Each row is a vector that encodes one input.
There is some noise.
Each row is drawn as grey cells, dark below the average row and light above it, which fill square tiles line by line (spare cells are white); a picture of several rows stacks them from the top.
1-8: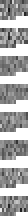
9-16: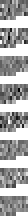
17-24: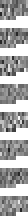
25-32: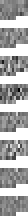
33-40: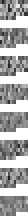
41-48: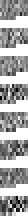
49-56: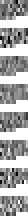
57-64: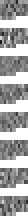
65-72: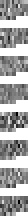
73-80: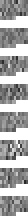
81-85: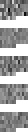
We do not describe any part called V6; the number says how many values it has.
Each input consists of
a true/false value, together with either a point on a 5-point line, or a value of V6.
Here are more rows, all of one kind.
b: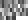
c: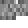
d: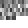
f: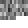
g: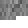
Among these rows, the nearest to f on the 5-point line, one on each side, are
b and d.
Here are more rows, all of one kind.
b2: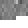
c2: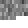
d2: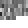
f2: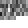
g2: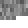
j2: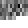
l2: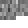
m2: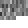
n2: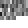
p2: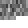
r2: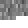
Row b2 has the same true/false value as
j2 and l2.
